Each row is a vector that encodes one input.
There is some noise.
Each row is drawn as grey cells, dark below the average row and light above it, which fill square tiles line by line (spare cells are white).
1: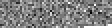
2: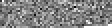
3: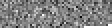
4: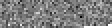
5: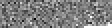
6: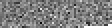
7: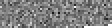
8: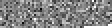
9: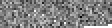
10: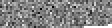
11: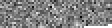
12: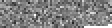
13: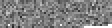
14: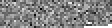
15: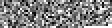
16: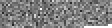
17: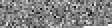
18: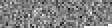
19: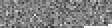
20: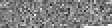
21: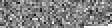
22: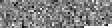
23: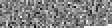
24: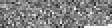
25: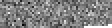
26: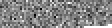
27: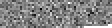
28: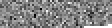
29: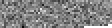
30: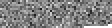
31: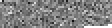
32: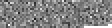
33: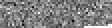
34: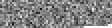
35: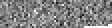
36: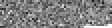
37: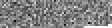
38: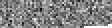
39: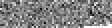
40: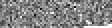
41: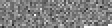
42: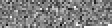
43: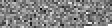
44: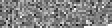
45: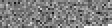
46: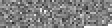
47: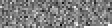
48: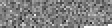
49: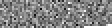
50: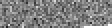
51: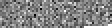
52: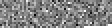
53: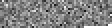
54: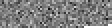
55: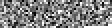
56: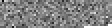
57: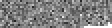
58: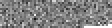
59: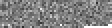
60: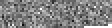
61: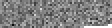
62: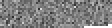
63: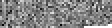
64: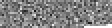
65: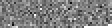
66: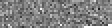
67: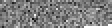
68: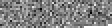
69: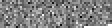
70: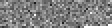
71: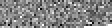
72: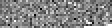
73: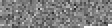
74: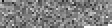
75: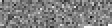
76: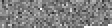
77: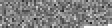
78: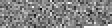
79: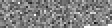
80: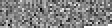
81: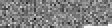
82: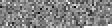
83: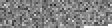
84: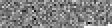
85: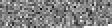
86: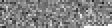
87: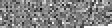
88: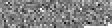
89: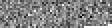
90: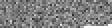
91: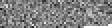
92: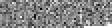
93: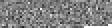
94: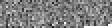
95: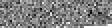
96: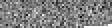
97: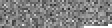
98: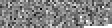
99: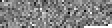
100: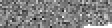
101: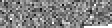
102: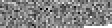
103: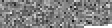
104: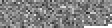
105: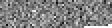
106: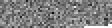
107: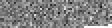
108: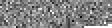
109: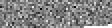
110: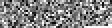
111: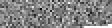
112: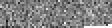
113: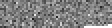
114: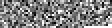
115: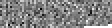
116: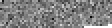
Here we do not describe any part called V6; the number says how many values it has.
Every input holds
a list of up to two items, each a point on a 5-point circle and a value of V6.
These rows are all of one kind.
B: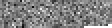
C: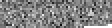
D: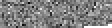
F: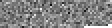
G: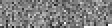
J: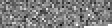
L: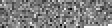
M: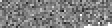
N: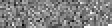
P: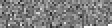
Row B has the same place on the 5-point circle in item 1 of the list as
C, D and N.
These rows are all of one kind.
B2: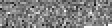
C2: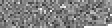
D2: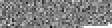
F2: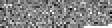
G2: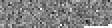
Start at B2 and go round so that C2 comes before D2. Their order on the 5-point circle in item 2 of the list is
B2, G2, C2, D2, F2.
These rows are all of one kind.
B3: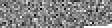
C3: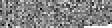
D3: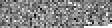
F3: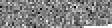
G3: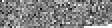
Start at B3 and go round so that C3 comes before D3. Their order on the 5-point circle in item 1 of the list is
B3, C3, G3, F3, D3.
